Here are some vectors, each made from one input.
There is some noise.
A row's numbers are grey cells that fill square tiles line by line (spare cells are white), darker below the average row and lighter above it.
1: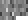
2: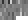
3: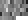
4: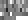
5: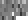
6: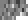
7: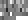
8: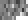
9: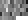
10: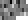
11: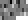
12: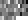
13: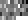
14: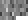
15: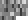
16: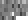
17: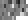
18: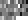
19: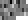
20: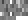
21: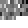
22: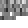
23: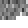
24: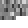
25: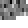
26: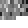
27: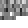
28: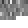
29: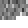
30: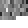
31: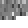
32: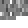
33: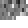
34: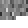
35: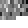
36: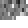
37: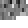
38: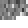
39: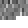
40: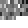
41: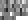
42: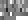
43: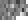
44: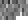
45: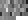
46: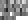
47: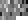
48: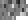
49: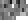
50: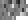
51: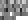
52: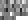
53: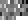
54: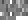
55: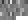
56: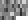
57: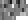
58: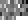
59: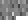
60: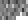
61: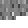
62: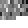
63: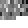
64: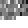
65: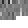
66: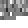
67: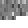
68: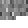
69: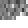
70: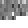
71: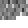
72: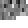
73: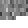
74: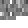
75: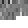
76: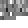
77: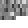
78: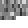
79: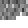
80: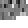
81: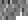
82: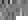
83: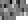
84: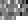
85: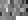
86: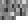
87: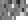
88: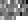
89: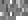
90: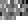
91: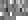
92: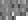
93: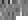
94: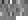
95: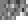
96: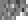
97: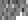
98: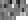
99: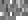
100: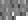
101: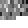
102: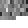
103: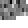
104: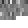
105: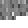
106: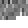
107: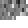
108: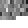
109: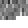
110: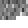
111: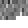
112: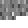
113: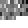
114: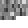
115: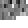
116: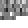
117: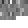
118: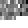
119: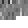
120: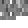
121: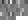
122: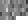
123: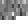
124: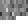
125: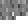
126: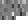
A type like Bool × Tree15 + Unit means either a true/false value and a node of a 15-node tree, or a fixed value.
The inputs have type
Line19.
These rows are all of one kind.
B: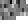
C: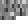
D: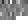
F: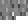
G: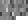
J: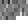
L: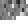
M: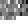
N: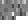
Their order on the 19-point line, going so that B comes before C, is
B, L, J, D, C, N, F, G, M.
